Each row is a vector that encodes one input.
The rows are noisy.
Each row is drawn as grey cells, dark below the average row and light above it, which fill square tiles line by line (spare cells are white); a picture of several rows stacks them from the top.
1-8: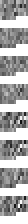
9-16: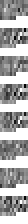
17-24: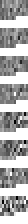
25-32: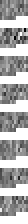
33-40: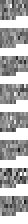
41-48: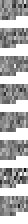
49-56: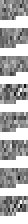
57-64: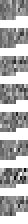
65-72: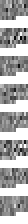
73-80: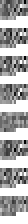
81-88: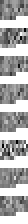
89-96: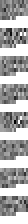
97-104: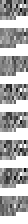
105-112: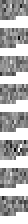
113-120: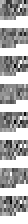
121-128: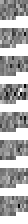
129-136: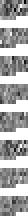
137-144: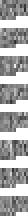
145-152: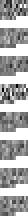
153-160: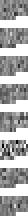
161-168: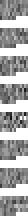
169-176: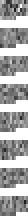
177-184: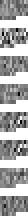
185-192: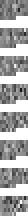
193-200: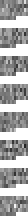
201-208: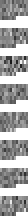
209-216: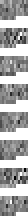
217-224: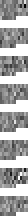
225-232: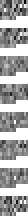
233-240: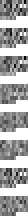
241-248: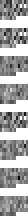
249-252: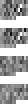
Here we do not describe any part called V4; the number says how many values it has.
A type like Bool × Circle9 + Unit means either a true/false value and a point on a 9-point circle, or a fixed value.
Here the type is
List2((Line5 × V4 + Line6) × Line7).
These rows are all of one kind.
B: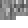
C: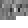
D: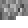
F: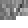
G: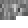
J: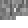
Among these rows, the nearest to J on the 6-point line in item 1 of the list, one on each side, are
B and F.
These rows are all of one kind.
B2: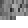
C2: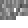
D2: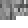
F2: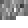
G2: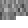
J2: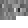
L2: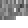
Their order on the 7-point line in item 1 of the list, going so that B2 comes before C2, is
B2, J2, G2, F2, L2, C2, D2.
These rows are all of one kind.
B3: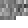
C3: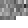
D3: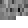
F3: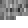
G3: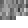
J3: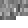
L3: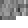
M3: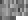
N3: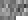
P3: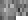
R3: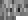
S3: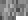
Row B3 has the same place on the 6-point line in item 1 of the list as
J3, L3, P3 and R3.
